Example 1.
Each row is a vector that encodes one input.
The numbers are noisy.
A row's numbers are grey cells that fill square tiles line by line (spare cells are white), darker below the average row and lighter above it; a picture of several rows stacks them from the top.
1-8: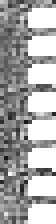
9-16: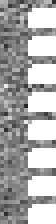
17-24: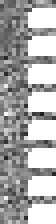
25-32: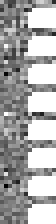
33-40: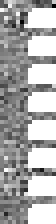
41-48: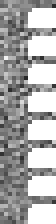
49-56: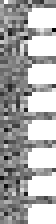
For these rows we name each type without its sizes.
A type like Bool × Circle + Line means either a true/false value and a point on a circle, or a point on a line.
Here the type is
Line.
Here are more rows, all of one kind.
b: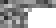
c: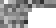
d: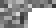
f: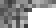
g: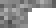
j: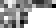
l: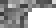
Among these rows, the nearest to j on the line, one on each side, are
c and g.
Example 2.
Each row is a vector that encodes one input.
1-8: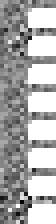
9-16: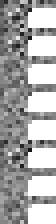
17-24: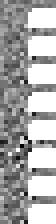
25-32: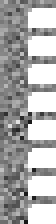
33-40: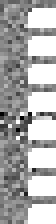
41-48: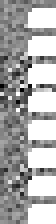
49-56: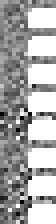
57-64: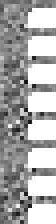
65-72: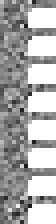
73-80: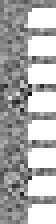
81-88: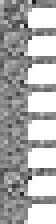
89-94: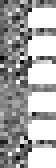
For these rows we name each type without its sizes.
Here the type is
Line.
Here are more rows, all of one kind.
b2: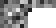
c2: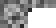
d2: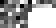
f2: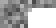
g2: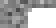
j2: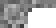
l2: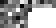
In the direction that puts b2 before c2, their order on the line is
d2, l2, b2, c2, j2, g2, f2.
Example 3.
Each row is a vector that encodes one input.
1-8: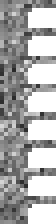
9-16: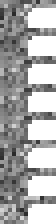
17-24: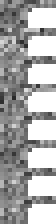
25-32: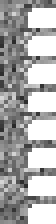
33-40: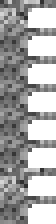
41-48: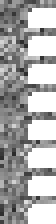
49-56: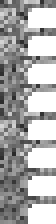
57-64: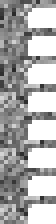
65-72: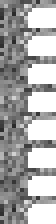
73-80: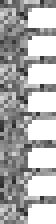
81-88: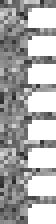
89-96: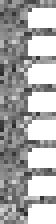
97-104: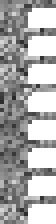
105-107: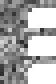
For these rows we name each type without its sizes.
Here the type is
Line.
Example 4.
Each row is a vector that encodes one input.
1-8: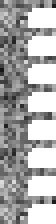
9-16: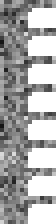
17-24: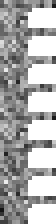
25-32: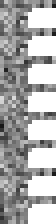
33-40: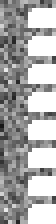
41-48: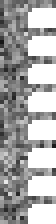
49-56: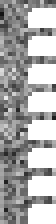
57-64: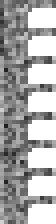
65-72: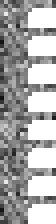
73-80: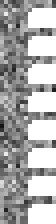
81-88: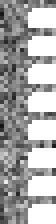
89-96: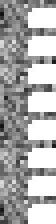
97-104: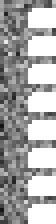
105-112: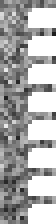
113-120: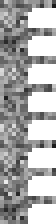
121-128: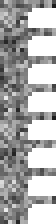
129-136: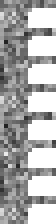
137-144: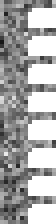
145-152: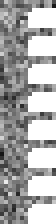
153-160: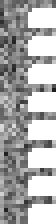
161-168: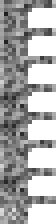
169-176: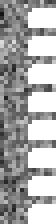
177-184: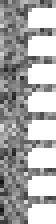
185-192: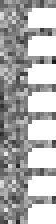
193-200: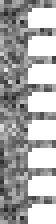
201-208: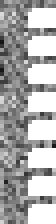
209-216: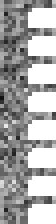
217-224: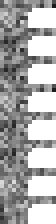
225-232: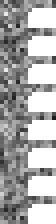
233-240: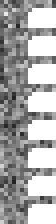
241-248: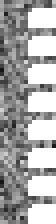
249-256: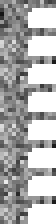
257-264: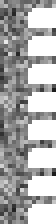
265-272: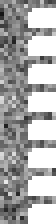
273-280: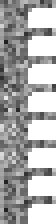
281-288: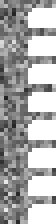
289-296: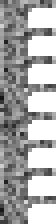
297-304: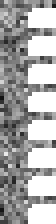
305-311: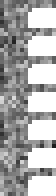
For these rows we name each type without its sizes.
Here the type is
Circle.
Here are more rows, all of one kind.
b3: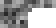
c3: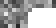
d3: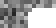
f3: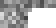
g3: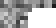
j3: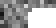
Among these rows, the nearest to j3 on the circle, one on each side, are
c3 and d3.
